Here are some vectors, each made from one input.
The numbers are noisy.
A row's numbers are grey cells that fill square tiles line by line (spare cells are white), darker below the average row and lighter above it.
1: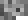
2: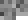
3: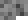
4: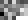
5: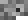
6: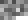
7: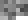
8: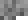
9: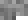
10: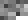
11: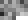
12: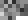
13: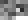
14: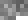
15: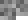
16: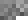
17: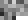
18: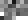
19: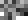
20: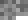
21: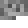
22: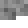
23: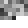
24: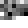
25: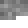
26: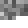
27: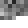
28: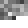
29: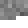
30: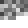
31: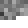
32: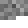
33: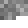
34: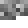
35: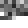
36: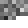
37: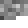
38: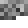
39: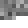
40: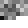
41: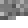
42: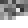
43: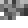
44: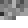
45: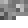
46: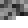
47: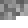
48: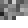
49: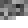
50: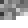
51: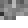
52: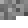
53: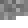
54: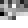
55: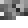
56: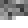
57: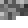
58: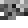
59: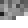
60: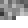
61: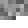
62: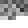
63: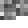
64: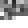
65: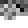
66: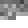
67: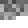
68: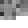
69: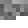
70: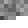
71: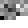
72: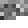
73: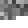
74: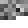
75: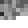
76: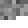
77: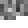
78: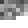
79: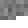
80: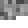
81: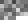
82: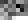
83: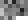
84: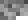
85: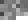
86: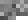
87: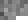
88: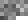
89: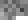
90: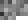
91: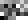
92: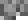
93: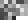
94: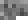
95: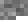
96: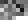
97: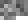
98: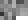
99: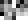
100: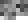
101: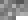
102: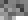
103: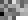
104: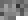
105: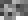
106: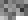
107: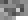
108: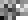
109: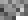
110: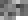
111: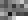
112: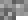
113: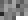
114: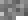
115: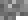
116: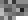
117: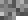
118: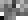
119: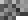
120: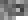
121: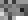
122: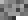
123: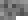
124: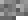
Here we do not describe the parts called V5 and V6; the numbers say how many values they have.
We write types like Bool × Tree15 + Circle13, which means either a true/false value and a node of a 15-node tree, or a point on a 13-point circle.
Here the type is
Bool × (Line4 + V6) × V5.
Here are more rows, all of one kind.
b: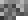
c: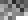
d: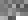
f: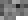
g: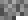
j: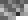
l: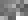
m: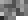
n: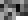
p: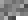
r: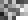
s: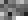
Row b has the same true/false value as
f, m, n and s.
